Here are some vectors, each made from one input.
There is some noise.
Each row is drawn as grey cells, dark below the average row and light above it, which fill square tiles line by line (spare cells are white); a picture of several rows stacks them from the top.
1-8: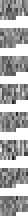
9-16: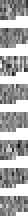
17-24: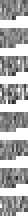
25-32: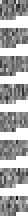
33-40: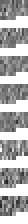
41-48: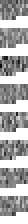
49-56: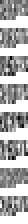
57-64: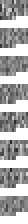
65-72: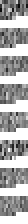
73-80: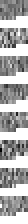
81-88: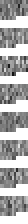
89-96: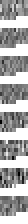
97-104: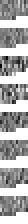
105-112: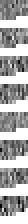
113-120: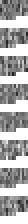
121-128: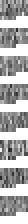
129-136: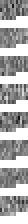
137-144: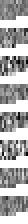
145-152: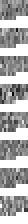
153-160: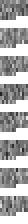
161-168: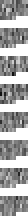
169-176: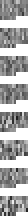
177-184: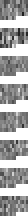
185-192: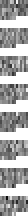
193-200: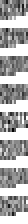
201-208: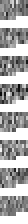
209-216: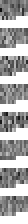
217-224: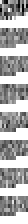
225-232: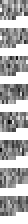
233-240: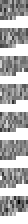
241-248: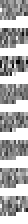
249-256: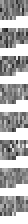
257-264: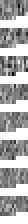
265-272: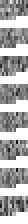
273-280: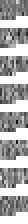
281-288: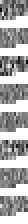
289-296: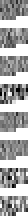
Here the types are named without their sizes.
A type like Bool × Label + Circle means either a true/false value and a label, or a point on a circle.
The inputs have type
(Bool × Bool × Bool + Unit) × List(Circle).
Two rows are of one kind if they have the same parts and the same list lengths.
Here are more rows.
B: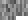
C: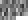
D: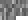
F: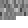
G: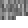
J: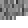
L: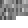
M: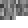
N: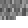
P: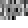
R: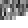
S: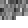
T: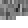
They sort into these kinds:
B, F, L, M, R
C, G
D, J, S
N
P
T

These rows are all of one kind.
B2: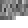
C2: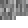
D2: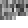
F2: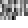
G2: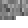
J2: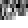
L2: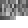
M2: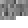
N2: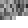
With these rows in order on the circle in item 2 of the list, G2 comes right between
F2 and L2.
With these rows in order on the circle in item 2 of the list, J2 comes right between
C2 and N2.
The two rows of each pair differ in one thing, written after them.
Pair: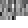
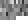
the place on the circle in item 2 of the list
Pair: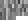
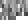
the place on the circle in item 1 of the list
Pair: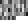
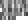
one of the three true/false values
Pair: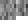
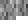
the place on the circle in item 2 of the list
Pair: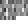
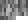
one of the three true/false values
